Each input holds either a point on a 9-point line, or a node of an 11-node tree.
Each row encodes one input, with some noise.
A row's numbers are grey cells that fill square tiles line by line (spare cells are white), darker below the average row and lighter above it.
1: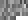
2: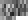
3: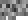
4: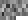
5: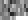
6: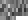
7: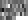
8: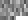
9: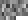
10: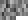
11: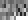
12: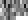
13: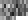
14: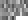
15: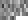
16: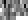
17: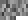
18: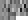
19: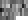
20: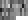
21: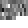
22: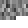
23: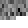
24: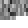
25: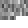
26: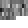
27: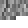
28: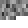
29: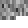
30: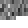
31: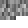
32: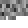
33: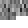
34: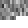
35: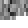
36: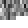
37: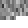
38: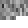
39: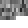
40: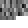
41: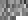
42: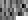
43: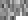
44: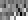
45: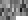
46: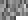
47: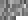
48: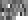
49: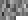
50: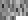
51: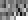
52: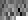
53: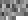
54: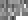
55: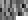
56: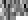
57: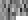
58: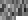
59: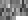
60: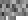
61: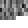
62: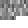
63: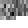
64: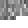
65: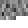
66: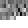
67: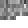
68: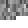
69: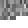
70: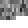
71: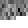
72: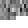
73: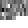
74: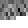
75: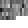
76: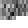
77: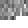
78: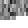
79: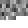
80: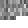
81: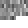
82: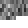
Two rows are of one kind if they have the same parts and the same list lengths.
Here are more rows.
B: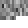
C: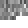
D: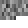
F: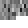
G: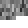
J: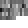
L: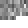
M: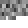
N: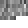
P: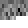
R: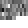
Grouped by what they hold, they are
B, C, D, L, M, N
F, G, J, P, R

